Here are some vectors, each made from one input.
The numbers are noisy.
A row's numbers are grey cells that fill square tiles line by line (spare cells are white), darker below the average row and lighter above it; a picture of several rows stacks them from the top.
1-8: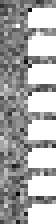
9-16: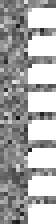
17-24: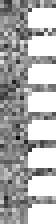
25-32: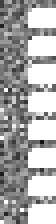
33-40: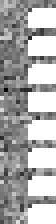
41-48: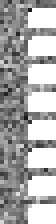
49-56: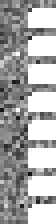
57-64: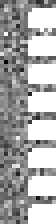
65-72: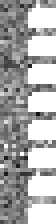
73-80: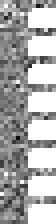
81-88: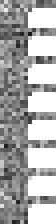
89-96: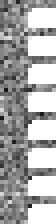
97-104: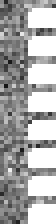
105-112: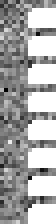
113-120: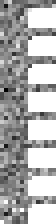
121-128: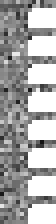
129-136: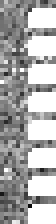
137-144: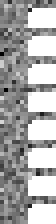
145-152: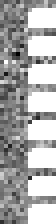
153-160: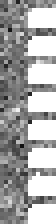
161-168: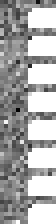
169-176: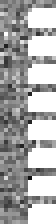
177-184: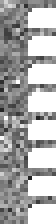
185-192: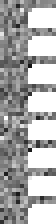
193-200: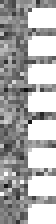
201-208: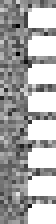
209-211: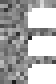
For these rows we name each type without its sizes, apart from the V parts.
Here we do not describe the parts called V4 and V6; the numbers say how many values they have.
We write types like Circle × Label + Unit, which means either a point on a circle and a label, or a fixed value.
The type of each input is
Bool × Line × List(Line + V6) × V4.
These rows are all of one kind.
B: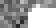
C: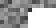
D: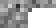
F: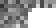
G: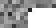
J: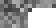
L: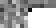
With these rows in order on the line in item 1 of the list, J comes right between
G and L.
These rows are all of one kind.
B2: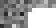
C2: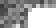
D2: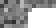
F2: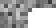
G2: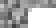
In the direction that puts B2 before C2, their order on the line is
F2, G2, B2, D2, C2.
